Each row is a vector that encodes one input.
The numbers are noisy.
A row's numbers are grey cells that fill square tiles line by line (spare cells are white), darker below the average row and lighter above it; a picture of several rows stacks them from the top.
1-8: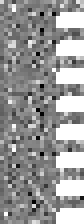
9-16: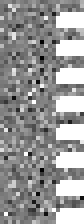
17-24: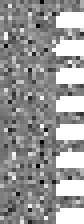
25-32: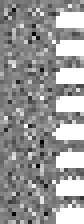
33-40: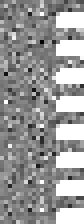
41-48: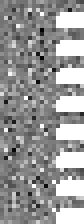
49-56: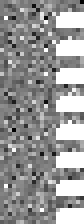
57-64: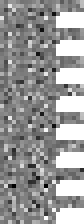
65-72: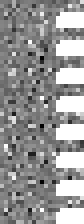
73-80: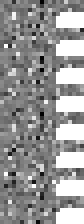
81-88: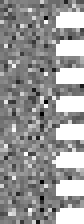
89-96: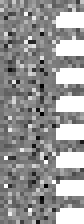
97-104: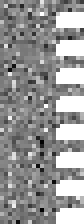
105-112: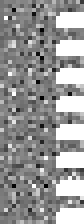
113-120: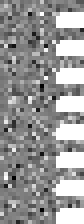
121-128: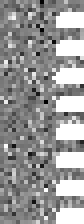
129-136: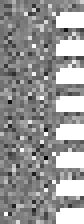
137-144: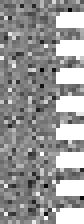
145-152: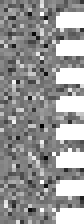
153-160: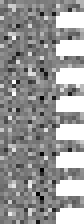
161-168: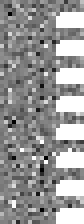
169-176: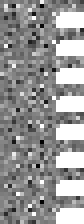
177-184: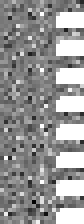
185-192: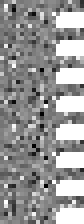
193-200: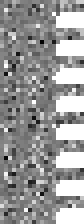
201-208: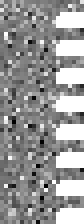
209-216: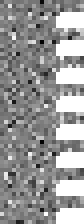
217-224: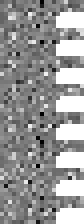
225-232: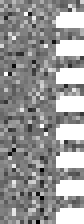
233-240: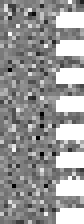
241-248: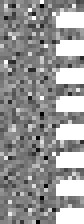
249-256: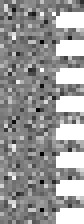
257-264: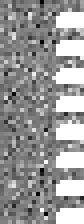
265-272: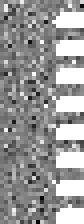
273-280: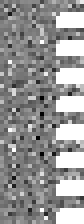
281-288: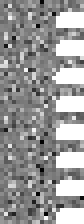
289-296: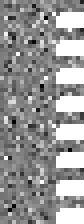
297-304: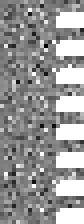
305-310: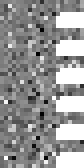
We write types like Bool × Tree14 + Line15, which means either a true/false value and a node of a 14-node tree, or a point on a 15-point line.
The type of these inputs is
(Circle11 + Line7) × Line7 + Line10.
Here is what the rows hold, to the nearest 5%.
About 60% of them hold a point on a 7-point line, together with either a point on an 11-point circle, or a point on a 7-point line. The rest hold a point on a 10-point line.
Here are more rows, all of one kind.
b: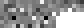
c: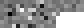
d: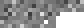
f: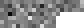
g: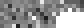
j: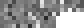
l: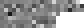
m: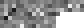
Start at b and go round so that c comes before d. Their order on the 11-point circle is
b, c, f, d, l, m, j, g.
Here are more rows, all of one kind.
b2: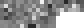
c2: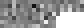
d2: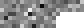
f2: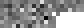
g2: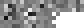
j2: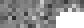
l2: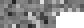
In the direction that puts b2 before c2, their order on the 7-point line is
g2, d2, b2, j2, c2, f2, l2.
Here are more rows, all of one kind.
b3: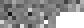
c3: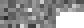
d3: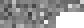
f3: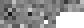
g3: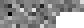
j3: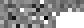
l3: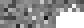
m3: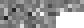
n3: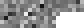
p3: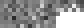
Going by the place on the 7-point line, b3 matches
d3, f3, l3 and p3.
